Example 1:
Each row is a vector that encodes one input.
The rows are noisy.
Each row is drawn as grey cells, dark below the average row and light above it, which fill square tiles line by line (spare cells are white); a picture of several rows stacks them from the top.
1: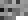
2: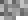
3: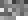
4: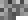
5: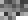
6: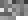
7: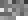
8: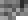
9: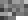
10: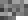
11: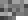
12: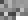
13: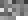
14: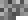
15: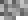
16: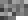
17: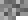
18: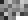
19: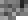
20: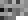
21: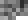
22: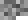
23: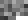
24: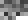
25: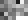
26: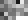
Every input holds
a point on a 3-point line and a point on a 5-point line.
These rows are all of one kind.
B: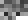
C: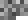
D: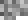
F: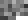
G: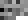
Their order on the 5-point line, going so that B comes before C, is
B, D, C, F, G.
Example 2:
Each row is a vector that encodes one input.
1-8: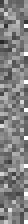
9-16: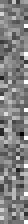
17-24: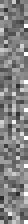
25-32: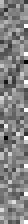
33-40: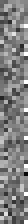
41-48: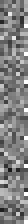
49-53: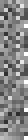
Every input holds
one of 10 labels.
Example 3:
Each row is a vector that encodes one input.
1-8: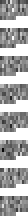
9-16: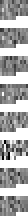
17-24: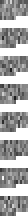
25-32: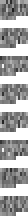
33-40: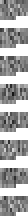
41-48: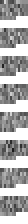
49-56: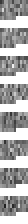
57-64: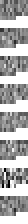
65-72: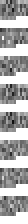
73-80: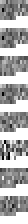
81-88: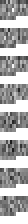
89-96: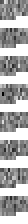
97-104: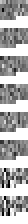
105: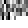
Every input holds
either a fixed value, or four true/false values.
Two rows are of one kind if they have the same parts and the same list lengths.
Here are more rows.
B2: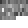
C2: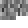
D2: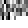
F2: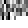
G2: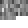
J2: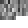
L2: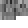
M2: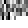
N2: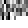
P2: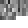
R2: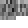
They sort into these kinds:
B2, C2, G2, J2, L2, P2, R2
D2, F2, M2, N2

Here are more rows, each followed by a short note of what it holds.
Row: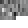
four true/false values
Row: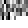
a fixed value
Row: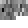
four true/false values
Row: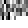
a fixed value
